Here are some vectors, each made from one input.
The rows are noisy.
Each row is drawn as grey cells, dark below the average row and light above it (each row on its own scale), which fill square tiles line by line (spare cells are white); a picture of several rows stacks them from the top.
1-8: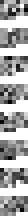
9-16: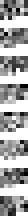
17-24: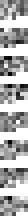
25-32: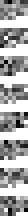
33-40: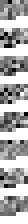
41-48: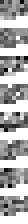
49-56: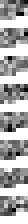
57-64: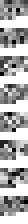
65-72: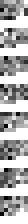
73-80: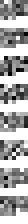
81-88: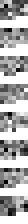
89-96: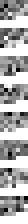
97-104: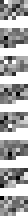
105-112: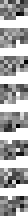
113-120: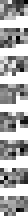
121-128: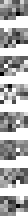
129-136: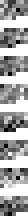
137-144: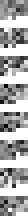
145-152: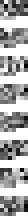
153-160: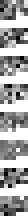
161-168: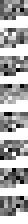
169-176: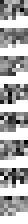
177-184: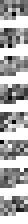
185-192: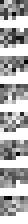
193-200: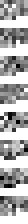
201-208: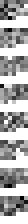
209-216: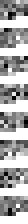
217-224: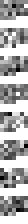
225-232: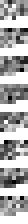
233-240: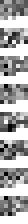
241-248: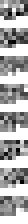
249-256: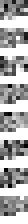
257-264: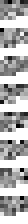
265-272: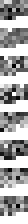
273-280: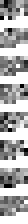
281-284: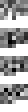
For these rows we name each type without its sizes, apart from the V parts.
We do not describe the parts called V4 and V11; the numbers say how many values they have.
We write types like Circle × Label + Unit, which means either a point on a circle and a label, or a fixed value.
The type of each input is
Bool × V4 + (Circle + Unit) × V11.
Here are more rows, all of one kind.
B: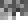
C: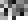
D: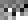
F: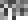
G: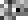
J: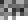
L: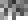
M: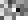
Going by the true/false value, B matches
D and J.
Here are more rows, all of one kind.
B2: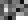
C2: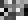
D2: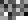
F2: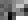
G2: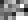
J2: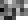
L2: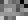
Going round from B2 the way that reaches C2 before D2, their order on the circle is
B2, J2, F2, G2, C2, L2, D2.
